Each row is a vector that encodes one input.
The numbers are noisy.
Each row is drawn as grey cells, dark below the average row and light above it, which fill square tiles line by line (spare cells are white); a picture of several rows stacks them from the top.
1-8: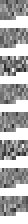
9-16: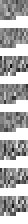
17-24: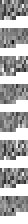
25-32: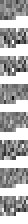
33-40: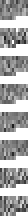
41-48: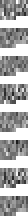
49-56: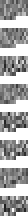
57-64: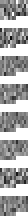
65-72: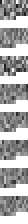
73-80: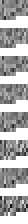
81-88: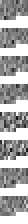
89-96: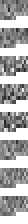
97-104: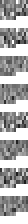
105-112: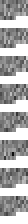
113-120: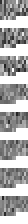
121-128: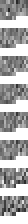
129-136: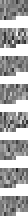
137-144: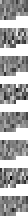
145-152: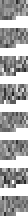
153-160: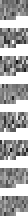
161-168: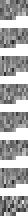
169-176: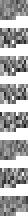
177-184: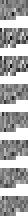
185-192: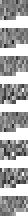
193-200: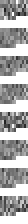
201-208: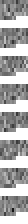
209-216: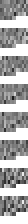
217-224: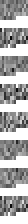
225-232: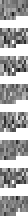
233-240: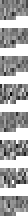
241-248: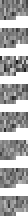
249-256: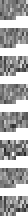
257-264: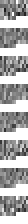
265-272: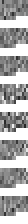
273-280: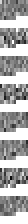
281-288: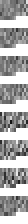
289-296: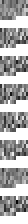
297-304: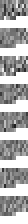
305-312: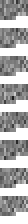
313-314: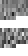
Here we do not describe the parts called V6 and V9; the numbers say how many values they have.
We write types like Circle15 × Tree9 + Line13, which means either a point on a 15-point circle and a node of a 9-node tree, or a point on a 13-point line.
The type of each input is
Bool × Bool × Bool + (Line7 + V6) × V9.
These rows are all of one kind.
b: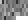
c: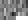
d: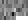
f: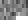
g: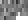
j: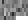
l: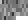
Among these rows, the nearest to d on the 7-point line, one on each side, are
c and j.
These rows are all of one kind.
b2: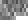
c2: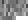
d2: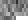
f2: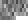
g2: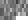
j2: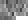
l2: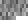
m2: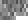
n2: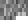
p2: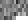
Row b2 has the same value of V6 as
f2, j2 and m2.
